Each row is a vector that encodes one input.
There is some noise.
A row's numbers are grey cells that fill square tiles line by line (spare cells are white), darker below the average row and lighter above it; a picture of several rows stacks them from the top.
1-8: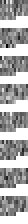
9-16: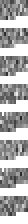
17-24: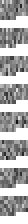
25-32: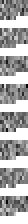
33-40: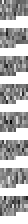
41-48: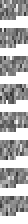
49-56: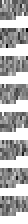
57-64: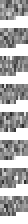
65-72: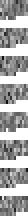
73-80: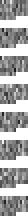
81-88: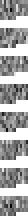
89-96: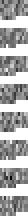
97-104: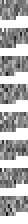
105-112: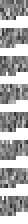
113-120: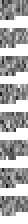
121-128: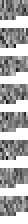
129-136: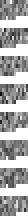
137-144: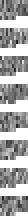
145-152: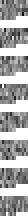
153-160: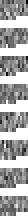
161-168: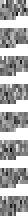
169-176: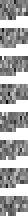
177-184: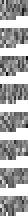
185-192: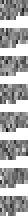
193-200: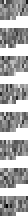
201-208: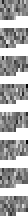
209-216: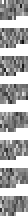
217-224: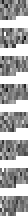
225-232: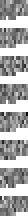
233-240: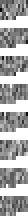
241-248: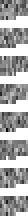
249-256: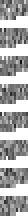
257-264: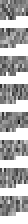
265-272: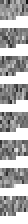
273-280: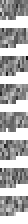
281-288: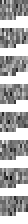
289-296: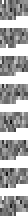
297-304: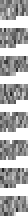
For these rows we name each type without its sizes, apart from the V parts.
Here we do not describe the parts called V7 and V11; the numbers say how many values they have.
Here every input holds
either a point on a circle, a true/false value and a value of V7, or a fixed value, or a label and a value of V11.
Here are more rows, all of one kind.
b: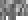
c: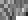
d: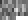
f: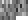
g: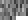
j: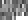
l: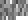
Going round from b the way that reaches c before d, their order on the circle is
b, j, l, f, c, g, d.
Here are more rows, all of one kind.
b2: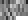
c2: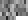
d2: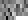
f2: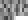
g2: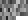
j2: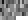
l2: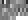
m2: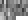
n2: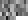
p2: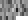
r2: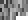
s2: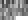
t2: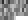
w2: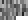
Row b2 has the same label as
l2, s2 and t2.
